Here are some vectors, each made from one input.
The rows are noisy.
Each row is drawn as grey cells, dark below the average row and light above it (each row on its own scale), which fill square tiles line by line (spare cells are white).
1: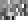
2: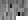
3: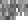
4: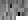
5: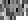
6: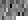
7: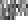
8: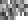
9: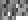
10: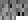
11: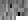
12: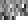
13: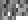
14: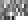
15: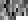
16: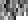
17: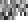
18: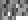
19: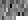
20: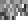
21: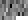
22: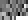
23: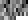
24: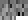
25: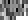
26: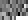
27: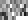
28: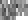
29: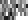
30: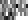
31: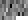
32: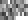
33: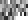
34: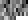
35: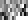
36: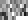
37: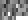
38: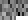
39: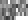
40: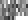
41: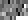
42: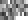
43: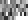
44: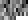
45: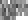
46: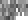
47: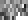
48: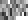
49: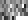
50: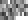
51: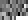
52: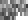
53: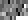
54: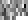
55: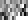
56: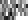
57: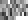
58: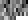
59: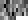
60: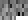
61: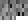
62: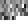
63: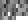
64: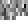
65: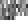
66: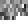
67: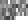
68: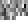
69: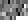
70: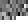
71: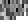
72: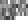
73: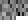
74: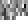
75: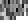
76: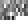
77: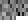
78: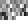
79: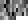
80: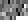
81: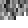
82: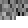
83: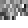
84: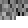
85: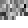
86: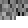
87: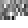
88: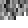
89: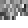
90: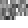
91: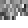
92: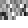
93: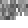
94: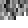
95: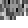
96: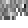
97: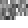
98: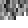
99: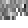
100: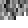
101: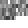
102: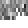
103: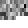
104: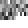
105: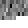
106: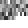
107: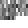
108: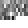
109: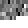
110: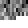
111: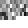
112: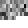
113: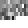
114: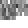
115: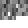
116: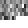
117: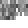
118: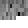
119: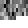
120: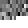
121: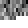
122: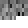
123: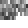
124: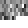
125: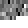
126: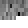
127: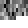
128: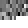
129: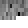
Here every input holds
either a point on a 9-point line and a true/false value, or a point on an 11-point line.
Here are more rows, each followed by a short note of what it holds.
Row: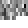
a point on a 9-point line and a true/false value
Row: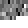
a point on an 11-point line
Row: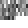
a point on a 9-point line and a true/false value
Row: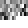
a point on a 9-point line and a true/false value
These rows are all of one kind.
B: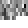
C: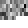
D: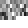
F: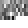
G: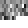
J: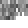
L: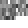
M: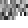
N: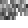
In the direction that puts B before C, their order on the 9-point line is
B, J, F, L, N, G, M, D, C.
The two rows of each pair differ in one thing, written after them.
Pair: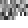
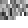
the place on the 9-point line
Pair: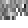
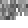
the true/false value
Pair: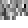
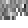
the place on the 9-point line
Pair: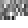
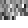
the place on the 9-point line
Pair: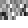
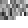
the true/false value
